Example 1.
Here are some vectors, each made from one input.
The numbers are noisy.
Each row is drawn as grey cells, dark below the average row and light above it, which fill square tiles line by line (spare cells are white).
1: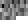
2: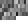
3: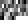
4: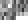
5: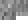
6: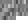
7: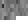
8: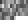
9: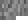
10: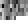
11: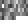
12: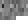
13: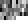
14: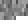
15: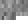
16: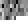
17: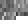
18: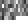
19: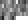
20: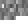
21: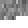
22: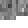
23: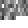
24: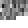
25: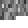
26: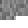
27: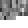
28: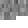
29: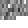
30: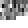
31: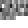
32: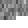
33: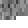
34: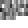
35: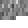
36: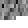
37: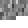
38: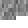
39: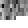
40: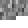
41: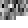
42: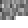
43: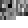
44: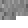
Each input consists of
a list of up to two points on a 4-point line.
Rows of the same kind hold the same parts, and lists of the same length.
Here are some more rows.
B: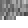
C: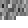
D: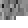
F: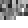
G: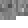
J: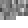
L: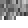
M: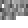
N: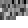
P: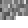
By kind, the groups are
B, C, L
D, F, G, J, M
N, P

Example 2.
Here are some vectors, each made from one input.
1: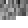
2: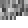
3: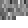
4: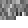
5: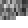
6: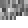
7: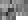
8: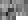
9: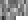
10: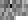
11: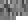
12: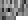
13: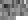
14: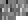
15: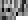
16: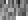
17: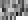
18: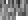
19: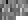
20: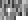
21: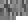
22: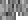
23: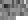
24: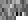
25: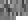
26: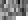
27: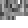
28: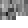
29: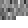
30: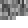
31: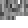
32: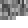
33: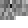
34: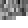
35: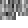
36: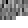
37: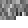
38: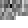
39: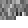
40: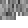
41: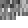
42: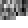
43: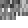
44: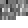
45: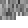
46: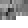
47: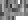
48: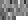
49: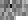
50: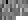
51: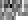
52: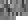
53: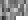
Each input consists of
one of 7 labels and a true/false value.
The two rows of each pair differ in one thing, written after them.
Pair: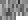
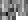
the true/false value
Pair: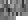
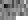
the true/false value
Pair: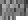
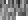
the true/false value
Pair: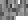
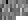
the label
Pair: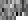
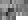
the label
